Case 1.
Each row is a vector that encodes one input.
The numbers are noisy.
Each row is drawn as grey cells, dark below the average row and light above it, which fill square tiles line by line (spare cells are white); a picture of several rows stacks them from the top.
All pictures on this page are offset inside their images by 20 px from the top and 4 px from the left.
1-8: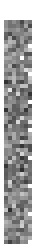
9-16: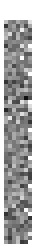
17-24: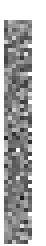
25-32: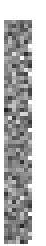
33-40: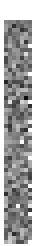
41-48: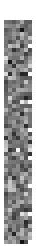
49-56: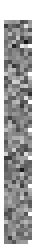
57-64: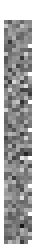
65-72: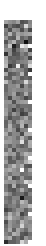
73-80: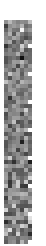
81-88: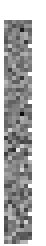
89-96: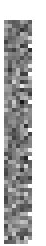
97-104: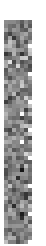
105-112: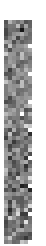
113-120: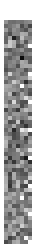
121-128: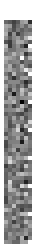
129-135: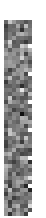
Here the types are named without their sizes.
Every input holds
a point on each of two lines.
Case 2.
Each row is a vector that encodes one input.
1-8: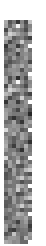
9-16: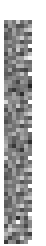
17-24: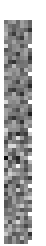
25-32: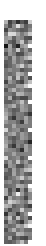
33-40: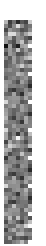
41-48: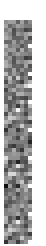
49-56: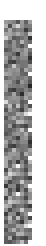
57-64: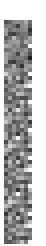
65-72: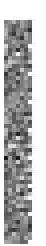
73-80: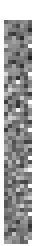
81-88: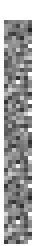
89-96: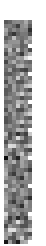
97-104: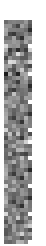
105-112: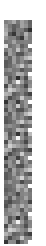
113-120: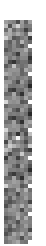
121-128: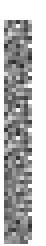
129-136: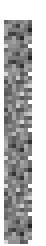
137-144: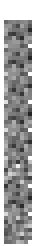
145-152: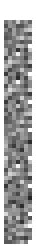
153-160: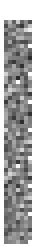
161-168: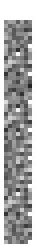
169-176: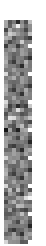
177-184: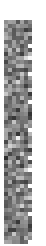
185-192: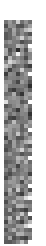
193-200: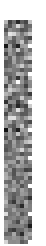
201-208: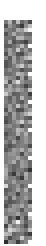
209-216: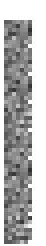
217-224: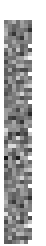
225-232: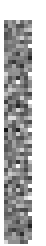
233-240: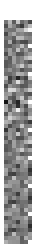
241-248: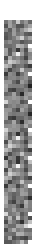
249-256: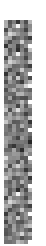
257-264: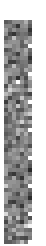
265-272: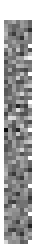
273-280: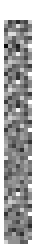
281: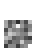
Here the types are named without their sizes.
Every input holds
a point on a line.
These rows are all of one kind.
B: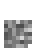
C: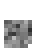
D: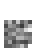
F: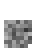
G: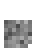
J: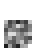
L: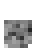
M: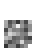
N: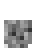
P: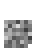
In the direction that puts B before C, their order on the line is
D, B, G, C, L, N, F, P, M, J.
